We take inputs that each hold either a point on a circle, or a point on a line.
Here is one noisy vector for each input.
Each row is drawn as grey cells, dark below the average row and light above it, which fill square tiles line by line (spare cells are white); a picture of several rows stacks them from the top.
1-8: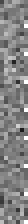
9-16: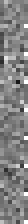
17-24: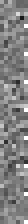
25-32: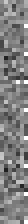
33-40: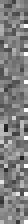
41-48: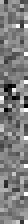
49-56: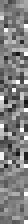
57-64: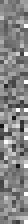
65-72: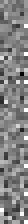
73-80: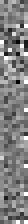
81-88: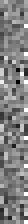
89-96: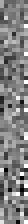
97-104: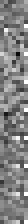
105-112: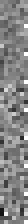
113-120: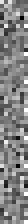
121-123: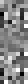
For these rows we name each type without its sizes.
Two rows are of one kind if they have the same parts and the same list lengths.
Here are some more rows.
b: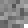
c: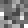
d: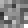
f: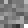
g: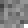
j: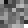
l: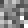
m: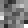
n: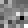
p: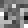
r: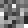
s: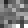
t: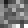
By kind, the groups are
b, d, f, g, j, m
c, l, n, p, r, s, t

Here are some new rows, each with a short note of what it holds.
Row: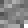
a point on a line
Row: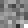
a point on a circle
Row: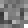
a point on a circle
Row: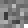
a point on a line
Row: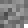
a point on a line
